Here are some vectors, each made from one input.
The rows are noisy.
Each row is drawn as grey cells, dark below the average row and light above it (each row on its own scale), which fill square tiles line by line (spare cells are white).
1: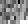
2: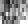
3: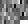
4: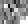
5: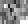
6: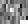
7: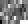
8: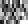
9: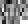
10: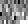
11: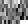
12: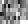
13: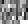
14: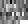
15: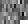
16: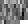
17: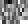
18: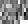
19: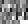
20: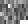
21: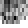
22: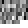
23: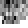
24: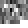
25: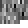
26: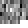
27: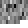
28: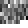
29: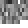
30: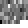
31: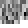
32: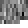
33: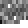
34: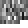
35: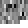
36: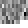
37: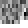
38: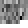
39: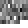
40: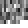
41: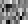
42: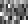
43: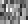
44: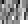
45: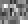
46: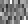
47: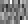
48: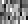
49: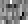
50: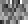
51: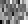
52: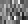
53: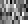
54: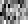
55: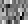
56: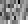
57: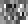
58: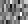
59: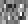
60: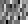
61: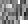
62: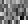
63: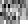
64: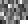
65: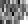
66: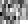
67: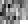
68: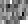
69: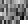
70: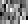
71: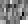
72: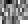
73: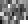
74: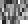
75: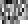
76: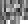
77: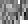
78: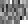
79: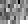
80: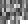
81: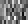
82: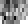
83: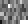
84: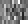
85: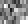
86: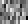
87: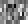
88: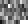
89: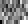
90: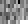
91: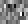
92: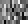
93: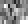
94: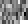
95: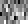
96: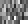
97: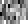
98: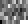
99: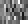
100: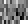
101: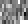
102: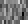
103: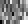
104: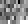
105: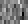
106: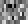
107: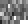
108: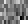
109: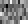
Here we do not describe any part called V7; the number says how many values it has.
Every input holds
a true/false value, together with either a point on an 8-point circle, or a value of V7.
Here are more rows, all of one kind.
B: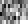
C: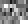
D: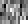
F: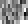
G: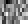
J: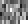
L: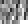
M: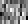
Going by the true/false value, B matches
F and L.
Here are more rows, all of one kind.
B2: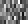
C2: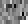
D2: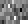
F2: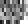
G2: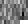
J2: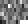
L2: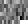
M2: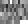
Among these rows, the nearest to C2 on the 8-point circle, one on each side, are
B2 and G2.
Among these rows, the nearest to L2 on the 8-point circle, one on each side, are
G2 and M2.
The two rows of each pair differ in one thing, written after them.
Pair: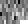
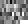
the true/false value
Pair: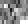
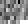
the value of V7
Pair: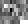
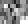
the true/false value
